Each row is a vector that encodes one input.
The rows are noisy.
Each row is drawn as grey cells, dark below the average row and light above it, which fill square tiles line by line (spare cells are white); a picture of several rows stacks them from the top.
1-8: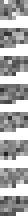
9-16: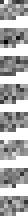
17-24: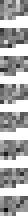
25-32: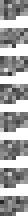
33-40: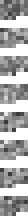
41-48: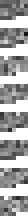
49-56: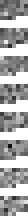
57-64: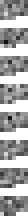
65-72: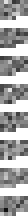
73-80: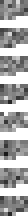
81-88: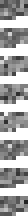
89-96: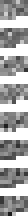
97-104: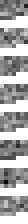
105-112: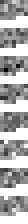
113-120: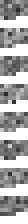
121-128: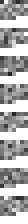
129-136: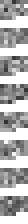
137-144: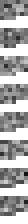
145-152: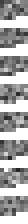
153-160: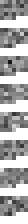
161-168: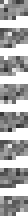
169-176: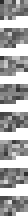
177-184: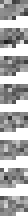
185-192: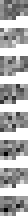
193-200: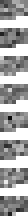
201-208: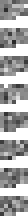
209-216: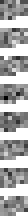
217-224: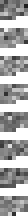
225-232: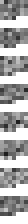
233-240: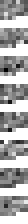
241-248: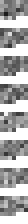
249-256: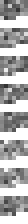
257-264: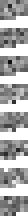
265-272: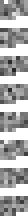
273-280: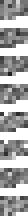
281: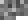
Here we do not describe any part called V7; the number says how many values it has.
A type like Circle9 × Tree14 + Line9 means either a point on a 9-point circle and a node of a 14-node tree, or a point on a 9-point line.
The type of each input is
(Bool × Line9 + V7) × Circle6 + Label5 × Label5.
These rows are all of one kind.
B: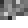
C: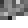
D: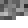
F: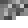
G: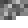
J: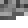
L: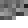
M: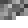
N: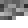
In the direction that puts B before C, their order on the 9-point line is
L, M, F, J, G, D, B, C, N.
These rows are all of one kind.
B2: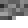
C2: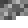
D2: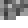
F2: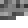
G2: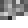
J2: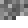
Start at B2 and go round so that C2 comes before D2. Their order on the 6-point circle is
B2, G2, C2, D2, J2, F2.
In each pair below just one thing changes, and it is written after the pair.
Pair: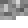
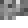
the place on the 6-point circle
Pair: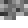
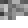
the place on the 6-point circle
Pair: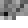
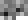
the value of V7
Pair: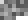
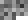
the value of V7
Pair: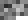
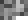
the place on the 6-point circle
